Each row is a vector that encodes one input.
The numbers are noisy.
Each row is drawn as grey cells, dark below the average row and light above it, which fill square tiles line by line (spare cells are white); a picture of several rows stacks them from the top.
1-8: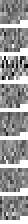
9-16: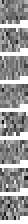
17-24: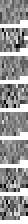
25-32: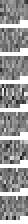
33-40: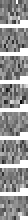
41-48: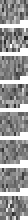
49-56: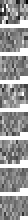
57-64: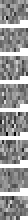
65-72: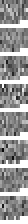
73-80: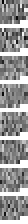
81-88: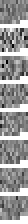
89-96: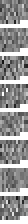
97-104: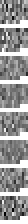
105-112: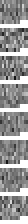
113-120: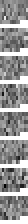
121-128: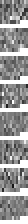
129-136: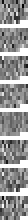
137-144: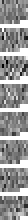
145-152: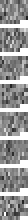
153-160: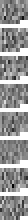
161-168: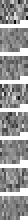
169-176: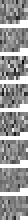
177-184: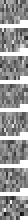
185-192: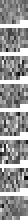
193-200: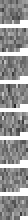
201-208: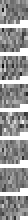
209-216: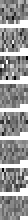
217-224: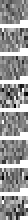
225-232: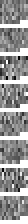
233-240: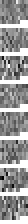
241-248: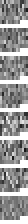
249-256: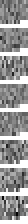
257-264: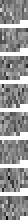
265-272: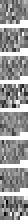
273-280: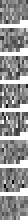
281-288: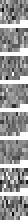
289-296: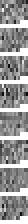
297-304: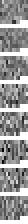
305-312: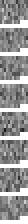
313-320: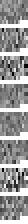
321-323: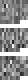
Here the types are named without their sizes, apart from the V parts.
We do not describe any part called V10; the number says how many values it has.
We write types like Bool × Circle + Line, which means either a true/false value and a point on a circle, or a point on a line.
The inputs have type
Line × Line × List(V10) + Tree.
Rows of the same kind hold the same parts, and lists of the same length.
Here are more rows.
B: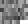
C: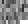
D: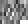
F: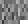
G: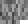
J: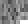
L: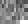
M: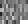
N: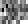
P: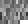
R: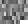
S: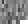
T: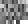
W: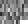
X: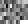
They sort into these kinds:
B, G, J, L
C, F, M, N, S, W
D, P, T, X
R

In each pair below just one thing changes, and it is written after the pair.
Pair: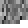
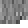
the value of V10 in item 2 of the list
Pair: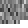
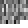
the value of V10 in item 2 of the list
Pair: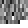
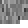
the place on one of the two lines
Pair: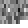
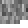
the value of V10 in item 1 of the list
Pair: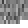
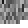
the value of V10 in item 2 of the list
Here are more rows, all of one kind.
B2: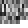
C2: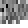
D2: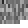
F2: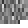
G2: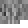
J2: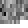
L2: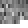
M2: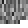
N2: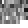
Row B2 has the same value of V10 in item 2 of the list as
D2, F2 and M2.
